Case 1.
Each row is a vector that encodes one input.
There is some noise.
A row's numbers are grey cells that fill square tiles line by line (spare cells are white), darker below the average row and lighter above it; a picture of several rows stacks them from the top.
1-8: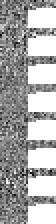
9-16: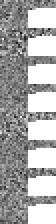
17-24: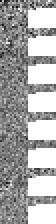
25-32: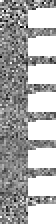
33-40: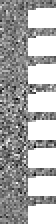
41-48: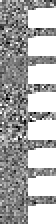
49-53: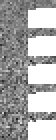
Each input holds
either a point on a 6-point line, or a point on an 8-point line.
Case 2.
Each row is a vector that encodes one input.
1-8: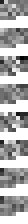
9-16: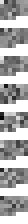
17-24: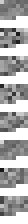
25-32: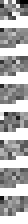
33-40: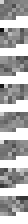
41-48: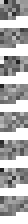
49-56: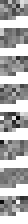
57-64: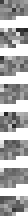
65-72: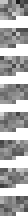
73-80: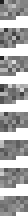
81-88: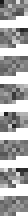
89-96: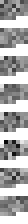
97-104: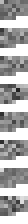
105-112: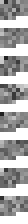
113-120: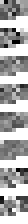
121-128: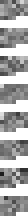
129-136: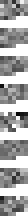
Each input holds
either a point on a 10-point circle, or a fixed value, or three true/false values.
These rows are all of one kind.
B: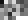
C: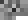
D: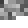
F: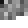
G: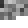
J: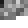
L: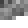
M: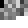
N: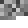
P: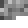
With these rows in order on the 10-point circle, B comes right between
C and G.
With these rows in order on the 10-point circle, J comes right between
D and M.
